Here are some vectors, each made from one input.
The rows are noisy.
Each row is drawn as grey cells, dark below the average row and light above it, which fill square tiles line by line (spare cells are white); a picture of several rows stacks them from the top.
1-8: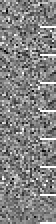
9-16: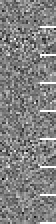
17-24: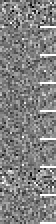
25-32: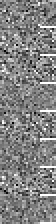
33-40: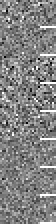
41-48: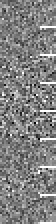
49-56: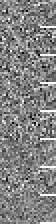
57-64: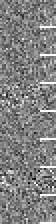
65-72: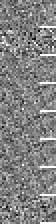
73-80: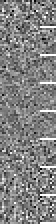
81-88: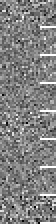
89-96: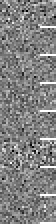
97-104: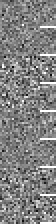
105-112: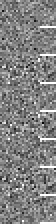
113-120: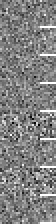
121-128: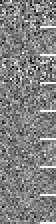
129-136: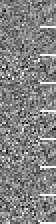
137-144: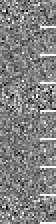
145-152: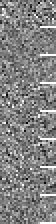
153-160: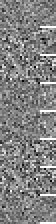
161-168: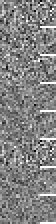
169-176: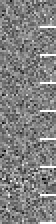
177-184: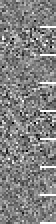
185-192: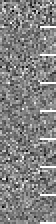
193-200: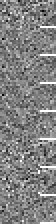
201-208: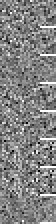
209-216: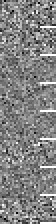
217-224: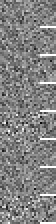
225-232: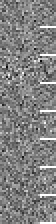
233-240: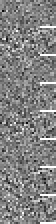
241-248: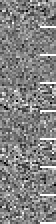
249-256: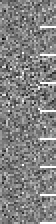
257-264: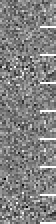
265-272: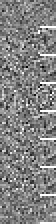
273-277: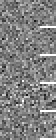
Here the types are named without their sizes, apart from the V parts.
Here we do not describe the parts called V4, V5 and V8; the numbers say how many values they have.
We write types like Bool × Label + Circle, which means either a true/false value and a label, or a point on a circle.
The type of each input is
(Circle + Unit) × Line × V4 + Tree × V5 + V8.
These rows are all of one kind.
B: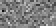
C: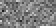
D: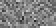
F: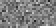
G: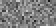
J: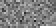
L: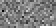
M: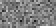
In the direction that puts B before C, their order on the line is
B, J, D, G, F, M, C, L.
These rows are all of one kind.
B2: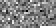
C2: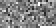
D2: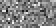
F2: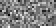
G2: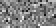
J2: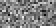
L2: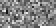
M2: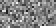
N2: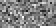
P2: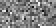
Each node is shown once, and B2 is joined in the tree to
D2.
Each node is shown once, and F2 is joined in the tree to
L2 and M2.
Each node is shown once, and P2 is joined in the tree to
J2 and L2.
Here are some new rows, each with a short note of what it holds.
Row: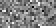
a node of a tree and a value of V5
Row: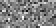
a node of a tree and a value of V5
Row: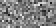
a node of a tree and a value of V5
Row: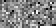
a value of V8
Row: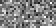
a value of V8
